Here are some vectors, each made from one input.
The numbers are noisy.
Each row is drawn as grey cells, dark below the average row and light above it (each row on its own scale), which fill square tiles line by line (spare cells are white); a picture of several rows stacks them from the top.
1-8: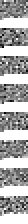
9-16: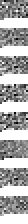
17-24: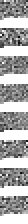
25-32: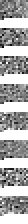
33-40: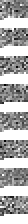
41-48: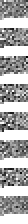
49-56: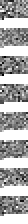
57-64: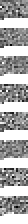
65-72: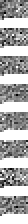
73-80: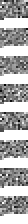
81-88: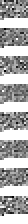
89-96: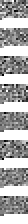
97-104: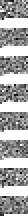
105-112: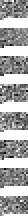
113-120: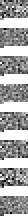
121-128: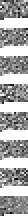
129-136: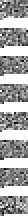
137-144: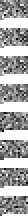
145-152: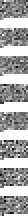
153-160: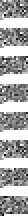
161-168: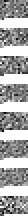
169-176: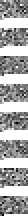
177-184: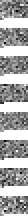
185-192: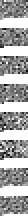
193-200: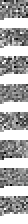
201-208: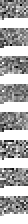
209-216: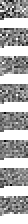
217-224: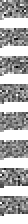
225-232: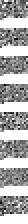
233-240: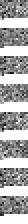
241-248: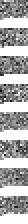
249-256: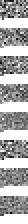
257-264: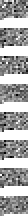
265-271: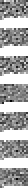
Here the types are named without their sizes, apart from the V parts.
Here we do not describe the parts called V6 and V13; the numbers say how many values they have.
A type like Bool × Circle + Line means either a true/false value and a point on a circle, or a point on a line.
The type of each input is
Bool × Bool × Bool × Bool + (Circle + V6) × V13.
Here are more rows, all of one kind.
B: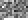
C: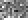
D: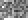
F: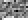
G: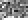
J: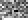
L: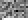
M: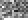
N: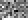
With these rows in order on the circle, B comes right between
D and M.
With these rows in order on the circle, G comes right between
C and F.
